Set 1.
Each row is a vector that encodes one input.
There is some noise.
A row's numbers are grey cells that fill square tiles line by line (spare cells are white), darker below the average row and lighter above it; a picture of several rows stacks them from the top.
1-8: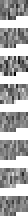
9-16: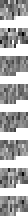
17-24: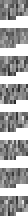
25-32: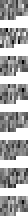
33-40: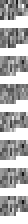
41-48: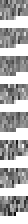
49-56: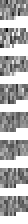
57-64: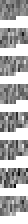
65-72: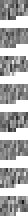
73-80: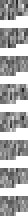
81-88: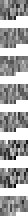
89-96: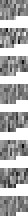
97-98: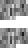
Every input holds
a point on a 4-point line.
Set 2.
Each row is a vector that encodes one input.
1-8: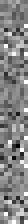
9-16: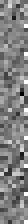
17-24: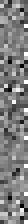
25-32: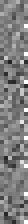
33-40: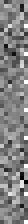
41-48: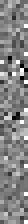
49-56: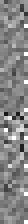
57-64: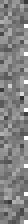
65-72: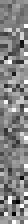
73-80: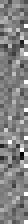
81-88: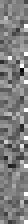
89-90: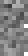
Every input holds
a point on each of two 3-point lines.
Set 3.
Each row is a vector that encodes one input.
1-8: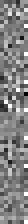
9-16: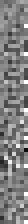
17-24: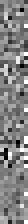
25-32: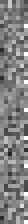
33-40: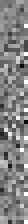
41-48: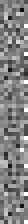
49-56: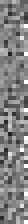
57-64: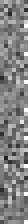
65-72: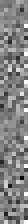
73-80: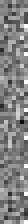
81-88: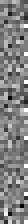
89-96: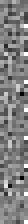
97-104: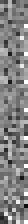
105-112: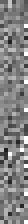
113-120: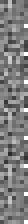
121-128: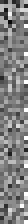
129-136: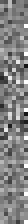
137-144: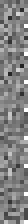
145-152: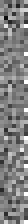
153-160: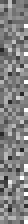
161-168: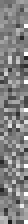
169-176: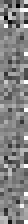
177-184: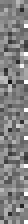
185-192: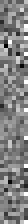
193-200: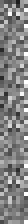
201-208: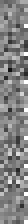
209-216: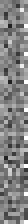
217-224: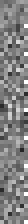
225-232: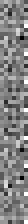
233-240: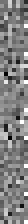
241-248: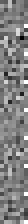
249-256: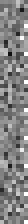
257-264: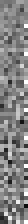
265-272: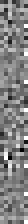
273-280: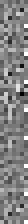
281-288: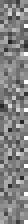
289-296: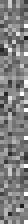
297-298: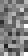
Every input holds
one of 6 labels.
